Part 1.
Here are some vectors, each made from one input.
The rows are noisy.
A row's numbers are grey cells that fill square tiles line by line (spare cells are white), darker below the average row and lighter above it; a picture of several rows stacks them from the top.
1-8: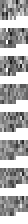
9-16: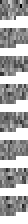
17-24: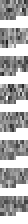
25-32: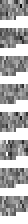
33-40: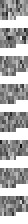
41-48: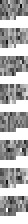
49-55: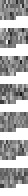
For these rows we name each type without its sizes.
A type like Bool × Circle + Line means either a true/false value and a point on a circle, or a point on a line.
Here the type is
Line.
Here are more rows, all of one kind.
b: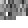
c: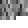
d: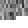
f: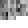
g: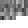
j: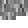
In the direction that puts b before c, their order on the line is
b, d, g, j, c, f.
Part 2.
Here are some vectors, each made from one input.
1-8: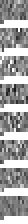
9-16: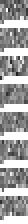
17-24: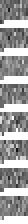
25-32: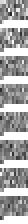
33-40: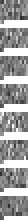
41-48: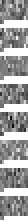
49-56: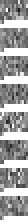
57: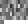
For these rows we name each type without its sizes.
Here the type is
Bool × Bool × Bool × Bool.
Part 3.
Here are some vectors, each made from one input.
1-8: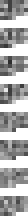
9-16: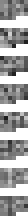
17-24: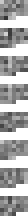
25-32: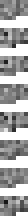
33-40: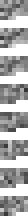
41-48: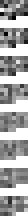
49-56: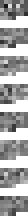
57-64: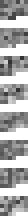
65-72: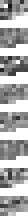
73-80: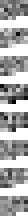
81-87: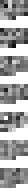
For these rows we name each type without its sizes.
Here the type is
Bool × Bool × Bool.
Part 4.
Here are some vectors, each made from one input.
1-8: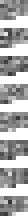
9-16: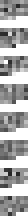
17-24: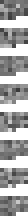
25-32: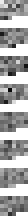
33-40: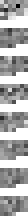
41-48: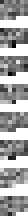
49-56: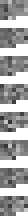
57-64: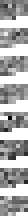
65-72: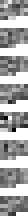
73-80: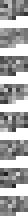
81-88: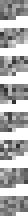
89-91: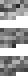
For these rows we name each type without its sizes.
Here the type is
Bool × Bool × Bool.
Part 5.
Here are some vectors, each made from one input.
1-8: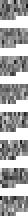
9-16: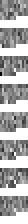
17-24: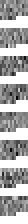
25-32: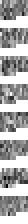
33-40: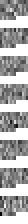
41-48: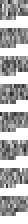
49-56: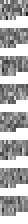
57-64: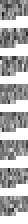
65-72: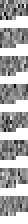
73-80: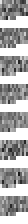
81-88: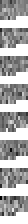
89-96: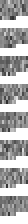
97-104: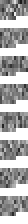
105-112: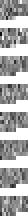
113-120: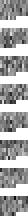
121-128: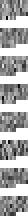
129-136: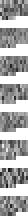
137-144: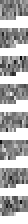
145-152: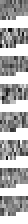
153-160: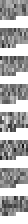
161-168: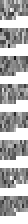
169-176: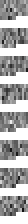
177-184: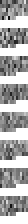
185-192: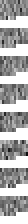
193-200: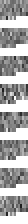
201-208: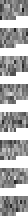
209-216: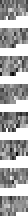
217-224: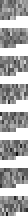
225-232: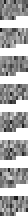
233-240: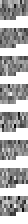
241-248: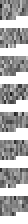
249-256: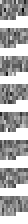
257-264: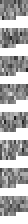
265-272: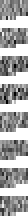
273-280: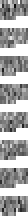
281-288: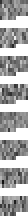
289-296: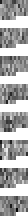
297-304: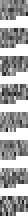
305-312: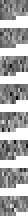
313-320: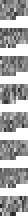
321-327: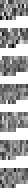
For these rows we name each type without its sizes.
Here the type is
Circle + Unit.
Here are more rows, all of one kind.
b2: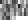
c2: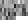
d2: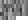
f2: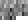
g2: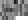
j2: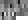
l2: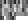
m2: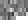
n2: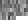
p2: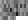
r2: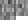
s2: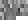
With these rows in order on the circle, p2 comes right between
g2 and s2.
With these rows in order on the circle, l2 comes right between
c2 and m2.
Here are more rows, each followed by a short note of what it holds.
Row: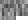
a point on a circle
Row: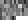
a point on a circle
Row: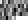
a fixed value
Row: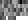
a point on a circle
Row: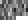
a fixed value
